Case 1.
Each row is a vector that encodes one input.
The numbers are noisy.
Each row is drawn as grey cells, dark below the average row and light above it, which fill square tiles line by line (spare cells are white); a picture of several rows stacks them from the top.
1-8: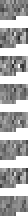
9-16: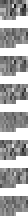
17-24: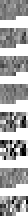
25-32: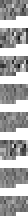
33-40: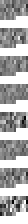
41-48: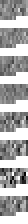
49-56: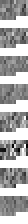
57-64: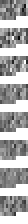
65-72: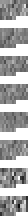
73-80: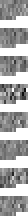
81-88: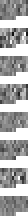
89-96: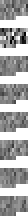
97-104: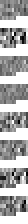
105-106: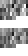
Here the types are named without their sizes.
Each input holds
a label.
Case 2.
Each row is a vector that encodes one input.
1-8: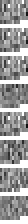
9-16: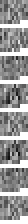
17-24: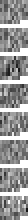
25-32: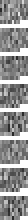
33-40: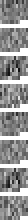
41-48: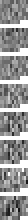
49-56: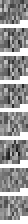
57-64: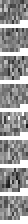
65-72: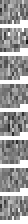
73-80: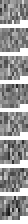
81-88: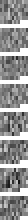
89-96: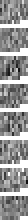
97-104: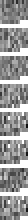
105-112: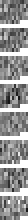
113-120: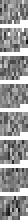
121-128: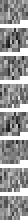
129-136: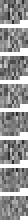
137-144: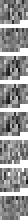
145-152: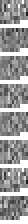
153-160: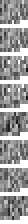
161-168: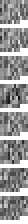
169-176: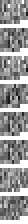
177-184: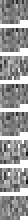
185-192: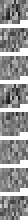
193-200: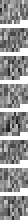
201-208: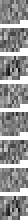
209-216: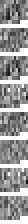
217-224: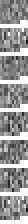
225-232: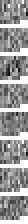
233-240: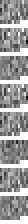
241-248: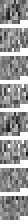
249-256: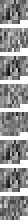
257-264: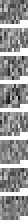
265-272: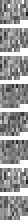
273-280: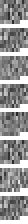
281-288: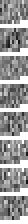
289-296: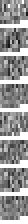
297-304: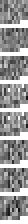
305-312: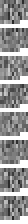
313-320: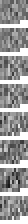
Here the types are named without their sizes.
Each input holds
a point on a line.
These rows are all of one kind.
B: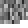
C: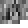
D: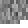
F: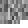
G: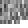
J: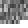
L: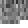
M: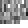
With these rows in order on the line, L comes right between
D and J.
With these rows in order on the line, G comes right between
F and M.
